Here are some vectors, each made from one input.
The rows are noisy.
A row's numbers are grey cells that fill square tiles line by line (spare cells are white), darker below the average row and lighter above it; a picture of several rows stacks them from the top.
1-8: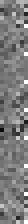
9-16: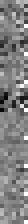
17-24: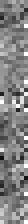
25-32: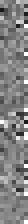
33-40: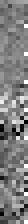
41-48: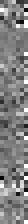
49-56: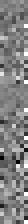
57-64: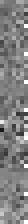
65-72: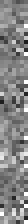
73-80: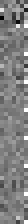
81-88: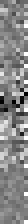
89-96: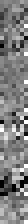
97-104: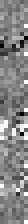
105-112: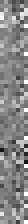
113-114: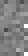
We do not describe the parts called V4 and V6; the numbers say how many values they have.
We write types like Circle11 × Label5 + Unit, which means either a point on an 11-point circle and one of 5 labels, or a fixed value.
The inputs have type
Bool × (Line5 + V4) × V6.
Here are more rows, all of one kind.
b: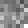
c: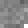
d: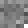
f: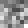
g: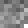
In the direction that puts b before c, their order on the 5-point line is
b, g, c, d, f.
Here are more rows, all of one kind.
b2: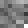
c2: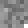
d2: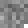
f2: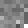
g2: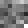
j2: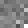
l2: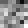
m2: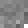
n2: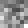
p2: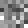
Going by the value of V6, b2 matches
f2, g2, l2 and m2.
